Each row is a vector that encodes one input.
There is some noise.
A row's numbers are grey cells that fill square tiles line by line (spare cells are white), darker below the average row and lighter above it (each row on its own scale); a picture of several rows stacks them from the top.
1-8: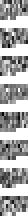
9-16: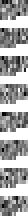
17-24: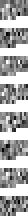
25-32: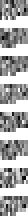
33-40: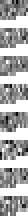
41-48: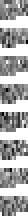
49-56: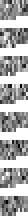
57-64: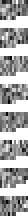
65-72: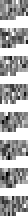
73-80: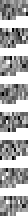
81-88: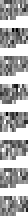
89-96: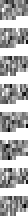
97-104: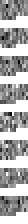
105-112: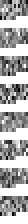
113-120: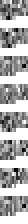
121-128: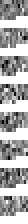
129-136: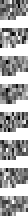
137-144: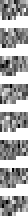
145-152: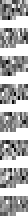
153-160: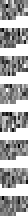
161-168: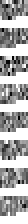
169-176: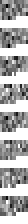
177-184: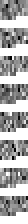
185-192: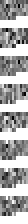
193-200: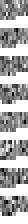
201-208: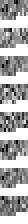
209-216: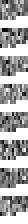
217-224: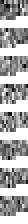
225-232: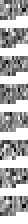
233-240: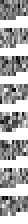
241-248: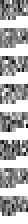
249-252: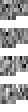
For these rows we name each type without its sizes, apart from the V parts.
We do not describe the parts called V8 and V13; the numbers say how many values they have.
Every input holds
a true/false value, together with either a point on a circle and a value of V8, or a value of V13.
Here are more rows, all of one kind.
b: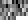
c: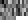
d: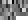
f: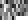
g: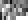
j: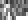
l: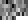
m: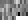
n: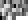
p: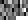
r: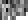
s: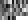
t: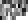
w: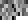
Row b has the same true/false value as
c, d, p and s.
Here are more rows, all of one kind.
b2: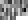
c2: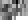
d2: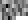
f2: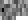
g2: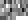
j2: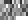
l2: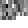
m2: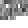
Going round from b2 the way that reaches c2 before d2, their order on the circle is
b2, m2, c2, g2, l2, d2, j2, f2.
